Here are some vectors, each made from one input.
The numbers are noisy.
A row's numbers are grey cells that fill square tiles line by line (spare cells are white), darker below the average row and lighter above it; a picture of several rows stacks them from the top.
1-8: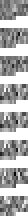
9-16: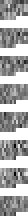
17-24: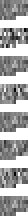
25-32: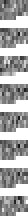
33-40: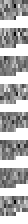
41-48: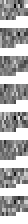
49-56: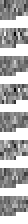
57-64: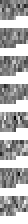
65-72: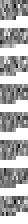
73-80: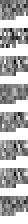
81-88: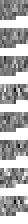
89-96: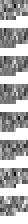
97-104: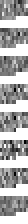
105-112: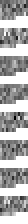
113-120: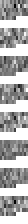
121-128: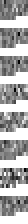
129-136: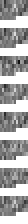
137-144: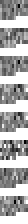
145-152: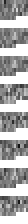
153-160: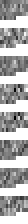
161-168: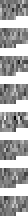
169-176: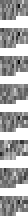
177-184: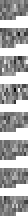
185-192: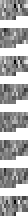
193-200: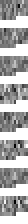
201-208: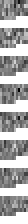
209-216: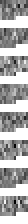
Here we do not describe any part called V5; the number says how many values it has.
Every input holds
either a point on each of two 6-point lines, or a list of up to two items, each a true/false value and a value of V5.
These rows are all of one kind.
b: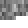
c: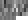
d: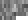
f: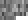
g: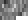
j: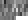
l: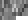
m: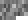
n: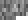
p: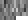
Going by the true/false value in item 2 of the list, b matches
d, g, l and m.
